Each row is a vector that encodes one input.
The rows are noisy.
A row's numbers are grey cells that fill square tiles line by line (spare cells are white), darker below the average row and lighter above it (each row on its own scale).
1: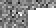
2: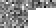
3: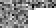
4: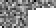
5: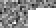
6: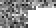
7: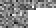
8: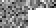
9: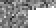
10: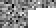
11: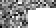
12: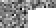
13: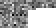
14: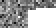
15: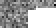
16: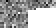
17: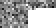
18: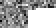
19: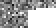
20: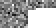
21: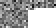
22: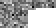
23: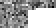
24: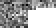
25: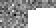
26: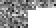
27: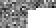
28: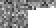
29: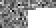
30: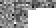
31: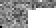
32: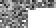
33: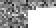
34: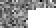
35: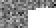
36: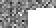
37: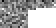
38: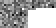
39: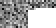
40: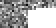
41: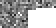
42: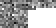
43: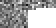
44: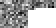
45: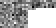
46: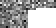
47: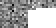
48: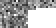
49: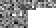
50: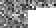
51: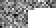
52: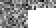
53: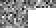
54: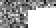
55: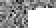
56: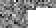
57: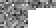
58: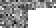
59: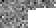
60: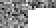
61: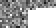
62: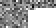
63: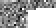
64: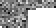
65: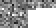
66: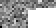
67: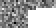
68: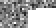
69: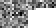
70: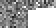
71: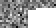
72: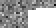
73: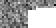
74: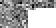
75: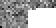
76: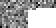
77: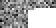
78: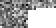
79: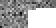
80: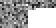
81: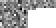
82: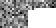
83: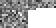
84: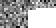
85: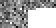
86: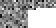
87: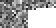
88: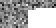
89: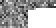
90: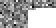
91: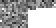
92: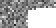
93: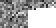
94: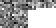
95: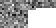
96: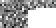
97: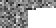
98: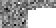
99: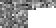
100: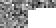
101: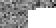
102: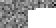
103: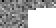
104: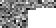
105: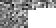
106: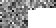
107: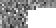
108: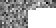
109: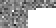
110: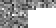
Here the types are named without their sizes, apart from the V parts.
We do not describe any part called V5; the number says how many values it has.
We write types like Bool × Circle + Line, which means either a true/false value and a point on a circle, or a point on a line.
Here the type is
Bool × (Tree + Unit) × V5.
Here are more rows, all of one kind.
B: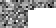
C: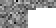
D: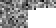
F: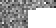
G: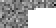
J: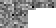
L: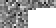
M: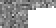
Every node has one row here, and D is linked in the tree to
B, G and M.
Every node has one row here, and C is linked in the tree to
B and J.
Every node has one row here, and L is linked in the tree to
G.
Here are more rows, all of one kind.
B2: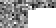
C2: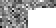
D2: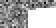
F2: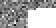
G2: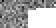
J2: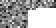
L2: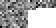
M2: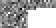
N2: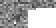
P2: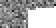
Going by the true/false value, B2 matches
C2 and J2.
